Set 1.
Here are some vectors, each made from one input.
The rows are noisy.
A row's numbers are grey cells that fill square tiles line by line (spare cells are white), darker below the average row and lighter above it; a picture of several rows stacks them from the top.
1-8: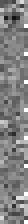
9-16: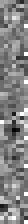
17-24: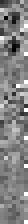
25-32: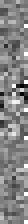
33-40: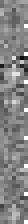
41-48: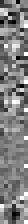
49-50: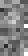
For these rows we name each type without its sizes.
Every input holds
a point on a line and a true/false value.
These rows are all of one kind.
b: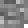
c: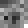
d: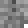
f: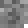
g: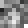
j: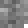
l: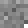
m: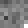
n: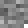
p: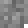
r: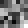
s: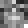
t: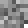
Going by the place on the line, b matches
c, d, j and m.
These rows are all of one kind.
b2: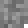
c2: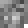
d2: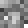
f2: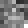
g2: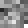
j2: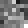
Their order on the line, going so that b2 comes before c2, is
b2, c2, f2, j2, d2, g2.
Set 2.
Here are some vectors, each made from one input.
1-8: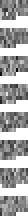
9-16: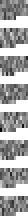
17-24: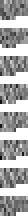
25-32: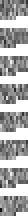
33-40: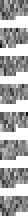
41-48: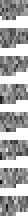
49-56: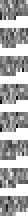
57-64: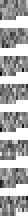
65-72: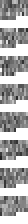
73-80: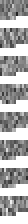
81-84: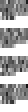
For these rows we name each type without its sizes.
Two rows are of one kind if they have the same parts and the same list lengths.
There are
2 kinds of row.
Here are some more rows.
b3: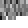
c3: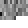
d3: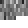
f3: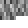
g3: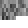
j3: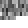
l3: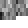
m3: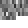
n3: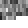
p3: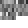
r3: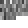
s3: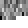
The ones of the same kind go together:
b3, c3, f3, l3, n3, s3
d3, g3, j3, m3, p3, r3

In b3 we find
a label.
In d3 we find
a point on a circle and a label.
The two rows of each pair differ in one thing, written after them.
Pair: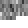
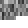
the label
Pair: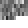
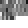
the place on the circle
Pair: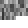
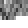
the place on the circle
